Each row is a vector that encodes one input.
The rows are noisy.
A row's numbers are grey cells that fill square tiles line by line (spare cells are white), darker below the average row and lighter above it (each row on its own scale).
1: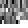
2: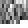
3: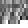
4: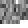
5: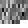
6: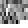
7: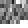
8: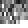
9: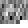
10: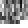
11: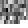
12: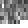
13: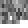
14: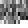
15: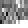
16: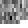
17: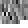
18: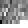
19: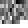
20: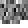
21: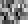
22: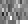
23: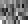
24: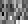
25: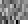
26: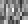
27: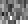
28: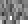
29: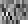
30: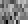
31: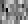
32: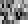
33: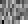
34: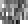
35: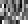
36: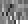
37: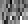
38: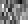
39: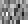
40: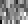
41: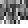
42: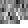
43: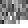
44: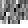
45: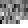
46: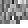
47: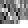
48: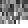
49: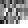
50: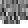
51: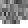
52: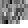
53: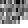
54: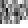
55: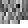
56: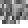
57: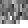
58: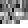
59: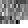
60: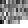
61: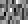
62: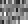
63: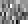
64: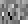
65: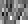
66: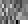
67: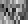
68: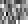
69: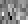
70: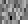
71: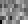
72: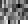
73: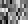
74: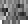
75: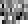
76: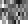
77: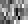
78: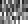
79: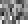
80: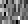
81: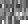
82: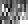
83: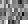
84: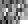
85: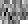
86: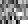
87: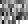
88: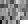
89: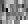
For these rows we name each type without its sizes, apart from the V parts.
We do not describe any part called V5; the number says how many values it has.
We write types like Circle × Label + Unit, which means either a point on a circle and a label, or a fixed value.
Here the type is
List(Bool × V5).
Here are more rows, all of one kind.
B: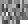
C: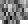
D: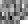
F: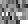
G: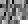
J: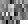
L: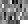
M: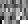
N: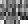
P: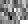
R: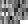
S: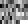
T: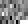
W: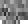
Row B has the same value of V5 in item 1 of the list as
C, J and R.
